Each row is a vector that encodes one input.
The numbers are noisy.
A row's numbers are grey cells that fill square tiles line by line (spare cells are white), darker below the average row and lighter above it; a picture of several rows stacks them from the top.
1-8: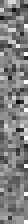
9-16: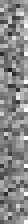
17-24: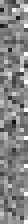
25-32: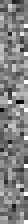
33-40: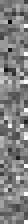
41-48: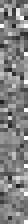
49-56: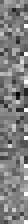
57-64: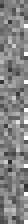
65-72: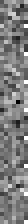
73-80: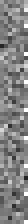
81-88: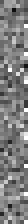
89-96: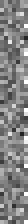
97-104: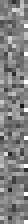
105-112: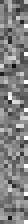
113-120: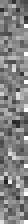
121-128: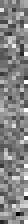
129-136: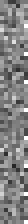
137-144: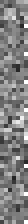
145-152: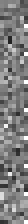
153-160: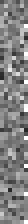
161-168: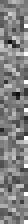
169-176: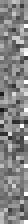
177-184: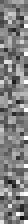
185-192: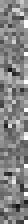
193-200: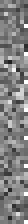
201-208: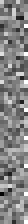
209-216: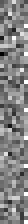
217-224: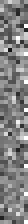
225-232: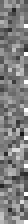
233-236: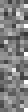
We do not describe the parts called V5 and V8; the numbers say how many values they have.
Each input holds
either a point on a 6-point line, or a point on a 9-point line, or a true/false value and a value of V8, or a value of V5.
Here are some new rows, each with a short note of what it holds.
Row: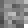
a true/false value and a value of V8
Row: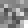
a value of V5
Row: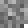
a true/false value and a value of V8
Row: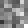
a value of V5
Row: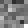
a point on a 6-point line
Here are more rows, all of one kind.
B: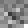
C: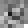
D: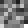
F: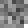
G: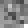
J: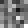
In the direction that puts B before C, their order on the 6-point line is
J, F, G, B, C, D.
